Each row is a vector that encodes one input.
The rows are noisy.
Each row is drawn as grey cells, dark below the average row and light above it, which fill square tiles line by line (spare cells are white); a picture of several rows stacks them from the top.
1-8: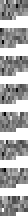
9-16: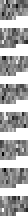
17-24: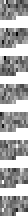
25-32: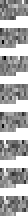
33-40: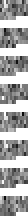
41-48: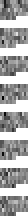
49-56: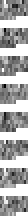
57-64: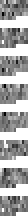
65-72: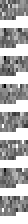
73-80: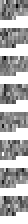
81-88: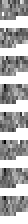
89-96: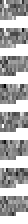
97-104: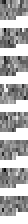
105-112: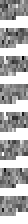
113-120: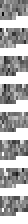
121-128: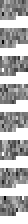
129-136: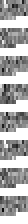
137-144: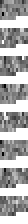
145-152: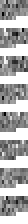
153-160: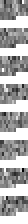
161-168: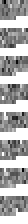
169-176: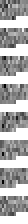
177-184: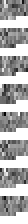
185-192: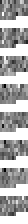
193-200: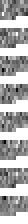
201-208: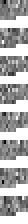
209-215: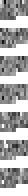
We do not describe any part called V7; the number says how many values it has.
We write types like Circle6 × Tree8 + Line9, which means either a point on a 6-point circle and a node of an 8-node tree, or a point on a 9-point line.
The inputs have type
Bool × Bool × Bool × Bool × (Circle8 + Unit) × Line4 × V7.
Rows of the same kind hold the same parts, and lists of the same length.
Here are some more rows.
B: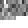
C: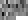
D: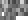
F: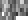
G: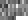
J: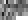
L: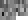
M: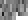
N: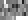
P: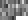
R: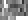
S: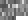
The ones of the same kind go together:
B, C, F, G, J, L, P, R, S
D, M, N

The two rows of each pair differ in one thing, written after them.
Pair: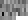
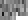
the place on the 4-point line
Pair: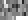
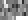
one of the four true/false values
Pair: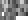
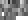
the place on the 4-point line
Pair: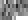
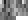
the value of V7
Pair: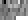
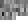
the value of V7
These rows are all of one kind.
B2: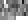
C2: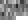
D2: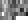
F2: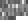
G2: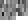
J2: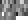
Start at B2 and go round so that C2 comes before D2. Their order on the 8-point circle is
B2, F2, G2, J2, C2, D2.
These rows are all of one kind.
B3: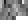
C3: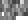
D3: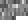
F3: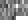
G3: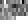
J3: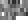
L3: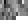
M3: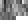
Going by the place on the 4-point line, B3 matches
F3 and L3.
